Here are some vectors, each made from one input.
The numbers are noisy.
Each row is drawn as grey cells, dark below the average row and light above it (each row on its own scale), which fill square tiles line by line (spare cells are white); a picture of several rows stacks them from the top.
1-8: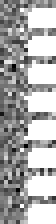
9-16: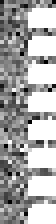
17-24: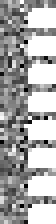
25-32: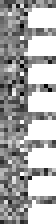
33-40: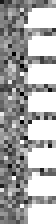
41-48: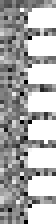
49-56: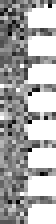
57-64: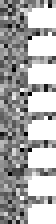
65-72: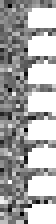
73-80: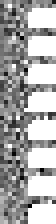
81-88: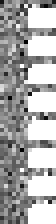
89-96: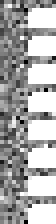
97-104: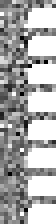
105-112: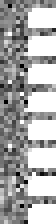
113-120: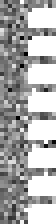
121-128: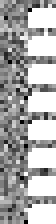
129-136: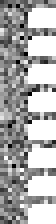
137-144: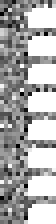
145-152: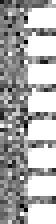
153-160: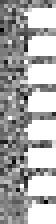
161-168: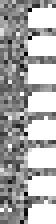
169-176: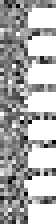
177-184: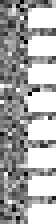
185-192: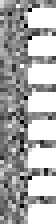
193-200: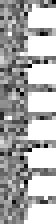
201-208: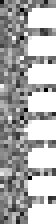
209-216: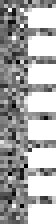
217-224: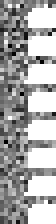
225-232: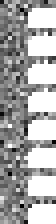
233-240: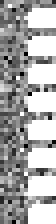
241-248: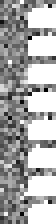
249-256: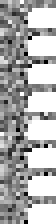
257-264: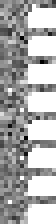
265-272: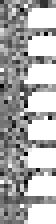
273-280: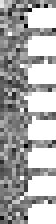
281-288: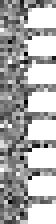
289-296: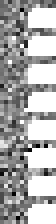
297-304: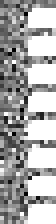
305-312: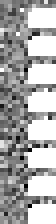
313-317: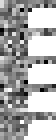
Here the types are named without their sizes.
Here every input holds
a point on a line, together with either a fixed value, or four true/false values.
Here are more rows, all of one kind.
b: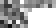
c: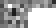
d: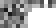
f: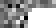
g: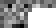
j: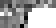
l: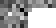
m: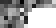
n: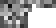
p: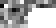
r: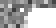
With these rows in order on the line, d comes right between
b and c.
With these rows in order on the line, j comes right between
f and m.
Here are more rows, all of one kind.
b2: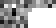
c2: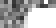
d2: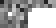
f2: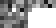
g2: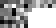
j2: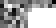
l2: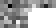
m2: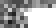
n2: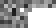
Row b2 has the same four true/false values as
d2, f2 and g2.
